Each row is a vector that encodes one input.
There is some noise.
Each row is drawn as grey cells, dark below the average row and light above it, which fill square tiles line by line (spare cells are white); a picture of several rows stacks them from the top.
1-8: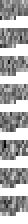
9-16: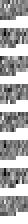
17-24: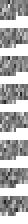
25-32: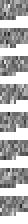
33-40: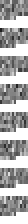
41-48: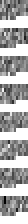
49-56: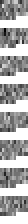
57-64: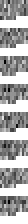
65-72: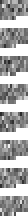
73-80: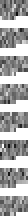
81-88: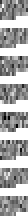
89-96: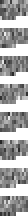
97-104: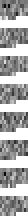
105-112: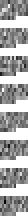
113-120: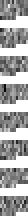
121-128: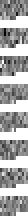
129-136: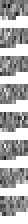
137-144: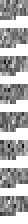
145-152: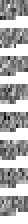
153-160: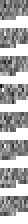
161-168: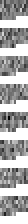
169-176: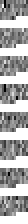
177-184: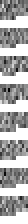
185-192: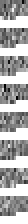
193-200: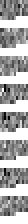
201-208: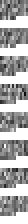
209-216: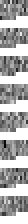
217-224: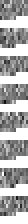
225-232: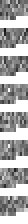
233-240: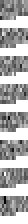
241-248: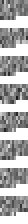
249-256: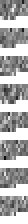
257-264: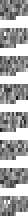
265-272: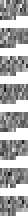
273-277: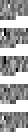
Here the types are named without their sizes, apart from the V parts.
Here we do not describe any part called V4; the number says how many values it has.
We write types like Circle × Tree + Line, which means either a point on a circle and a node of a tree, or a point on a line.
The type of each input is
Bool × Bool × Bool × V4 × V4 + Circle × Line.
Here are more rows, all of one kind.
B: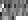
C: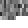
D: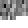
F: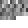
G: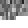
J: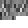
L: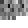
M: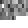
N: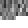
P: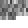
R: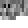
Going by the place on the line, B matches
C, J and N.
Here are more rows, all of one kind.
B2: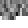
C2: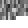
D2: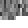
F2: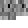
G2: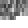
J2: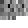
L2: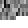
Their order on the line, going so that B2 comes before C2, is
L2, D2, B2, G2, C2, F2, J2.
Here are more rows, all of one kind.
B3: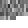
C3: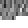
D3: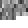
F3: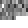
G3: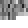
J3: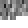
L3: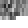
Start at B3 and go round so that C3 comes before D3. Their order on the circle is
B3, G3, L3, C3, J3, D3, F3.
